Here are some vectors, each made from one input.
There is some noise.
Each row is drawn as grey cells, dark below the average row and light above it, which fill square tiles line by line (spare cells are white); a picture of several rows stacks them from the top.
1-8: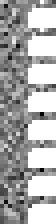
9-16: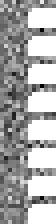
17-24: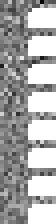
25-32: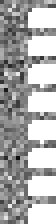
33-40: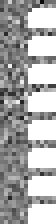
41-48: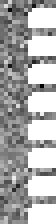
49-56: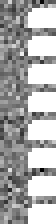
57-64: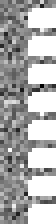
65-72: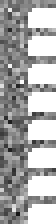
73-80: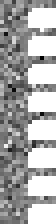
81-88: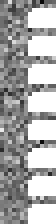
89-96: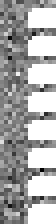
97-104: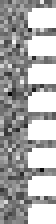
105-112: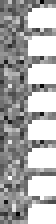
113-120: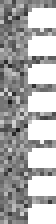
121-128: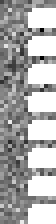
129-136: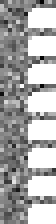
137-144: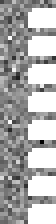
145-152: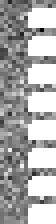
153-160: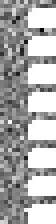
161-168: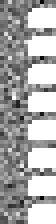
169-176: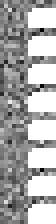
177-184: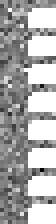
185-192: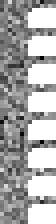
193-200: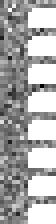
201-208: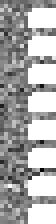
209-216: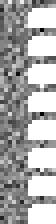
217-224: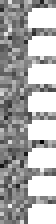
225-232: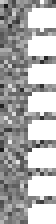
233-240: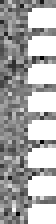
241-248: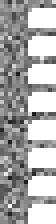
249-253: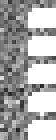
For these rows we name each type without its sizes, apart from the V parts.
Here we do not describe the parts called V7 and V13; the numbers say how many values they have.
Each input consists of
either a point on a line and a value of V13, or a true/false value and a value of V7.
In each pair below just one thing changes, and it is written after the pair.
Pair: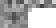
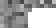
the value of V13
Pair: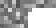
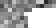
the value of V13
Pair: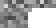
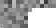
the value of V13
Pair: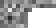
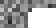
the place on the line
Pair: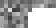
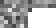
the value of V13
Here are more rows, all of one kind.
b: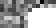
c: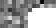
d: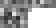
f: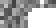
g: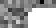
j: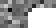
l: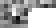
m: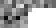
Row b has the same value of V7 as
c and m.
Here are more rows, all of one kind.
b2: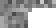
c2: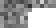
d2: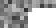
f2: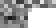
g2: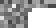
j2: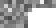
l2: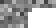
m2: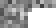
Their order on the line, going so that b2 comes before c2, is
g2, l2, j2, b2, f2, c2, m2, d2.
